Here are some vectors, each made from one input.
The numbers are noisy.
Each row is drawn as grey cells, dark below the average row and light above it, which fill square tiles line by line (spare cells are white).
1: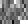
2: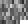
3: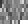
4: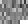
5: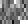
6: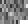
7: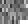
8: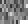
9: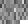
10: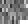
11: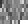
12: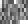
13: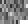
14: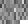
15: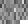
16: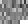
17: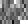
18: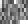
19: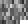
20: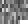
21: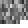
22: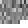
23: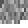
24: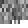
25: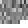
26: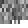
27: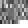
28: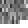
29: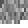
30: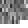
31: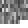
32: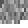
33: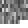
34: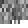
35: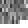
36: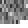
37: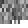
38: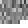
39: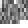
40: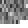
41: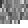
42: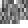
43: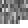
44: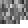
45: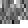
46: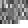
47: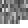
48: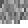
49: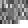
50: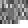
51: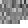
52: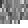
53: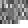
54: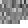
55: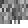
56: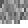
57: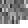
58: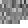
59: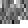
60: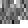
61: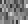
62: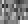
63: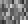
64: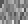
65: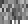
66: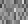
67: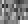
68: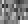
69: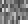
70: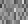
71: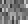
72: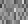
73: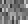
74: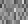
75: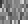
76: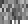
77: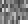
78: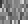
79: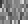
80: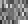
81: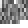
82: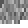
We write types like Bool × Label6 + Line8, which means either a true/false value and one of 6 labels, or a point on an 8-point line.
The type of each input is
Label4 + Line4 + Line5.
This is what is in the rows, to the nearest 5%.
About 25% of them hold one of 4 labels. About 30% of them hold a point on a 4-point line. The rest hold a point on a 5-point line.
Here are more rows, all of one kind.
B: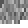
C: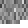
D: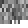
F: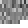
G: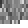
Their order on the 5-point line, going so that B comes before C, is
D, G, B, C, F.
